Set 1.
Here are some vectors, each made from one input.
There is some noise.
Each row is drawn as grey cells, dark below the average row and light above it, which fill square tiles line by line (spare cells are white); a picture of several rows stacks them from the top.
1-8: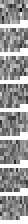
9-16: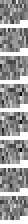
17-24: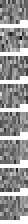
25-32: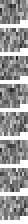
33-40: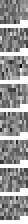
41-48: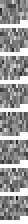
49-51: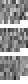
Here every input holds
a point on an 8-point line.
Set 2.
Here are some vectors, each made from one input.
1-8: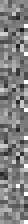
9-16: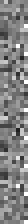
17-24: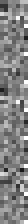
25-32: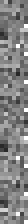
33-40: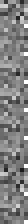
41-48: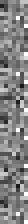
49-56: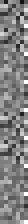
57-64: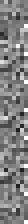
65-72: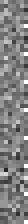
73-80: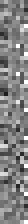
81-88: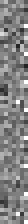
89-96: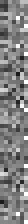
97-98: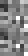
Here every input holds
a point on a 4-point line.
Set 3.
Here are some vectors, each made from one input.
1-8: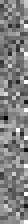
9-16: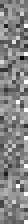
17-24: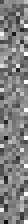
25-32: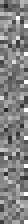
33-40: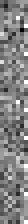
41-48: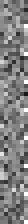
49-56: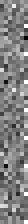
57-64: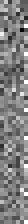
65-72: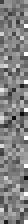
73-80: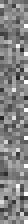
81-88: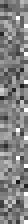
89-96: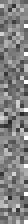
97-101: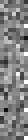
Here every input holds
a point on a 9-point circle.
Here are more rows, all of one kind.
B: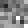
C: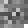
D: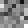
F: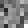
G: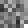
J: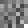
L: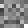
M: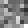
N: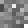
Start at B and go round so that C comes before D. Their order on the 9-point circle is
B, M, C, D, L, J, G, N, F.
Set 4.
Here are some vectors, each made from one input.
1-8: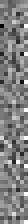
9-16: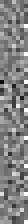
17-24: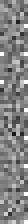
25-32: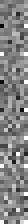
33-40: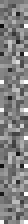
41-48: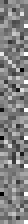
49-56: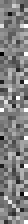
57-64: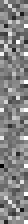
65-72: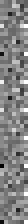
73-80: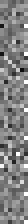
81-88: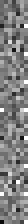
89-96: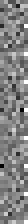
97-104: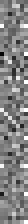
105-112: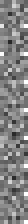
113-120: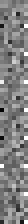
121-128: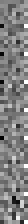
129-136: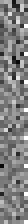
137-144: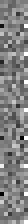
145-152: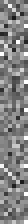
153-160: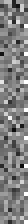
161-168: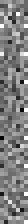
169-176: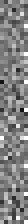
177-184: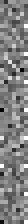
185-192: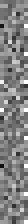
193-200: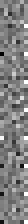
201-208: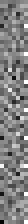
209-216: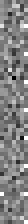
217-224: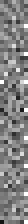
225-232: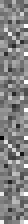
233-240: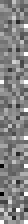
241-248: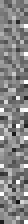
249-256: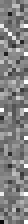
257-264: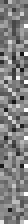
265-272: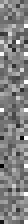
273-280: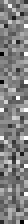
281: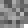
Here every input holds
four true/false values.
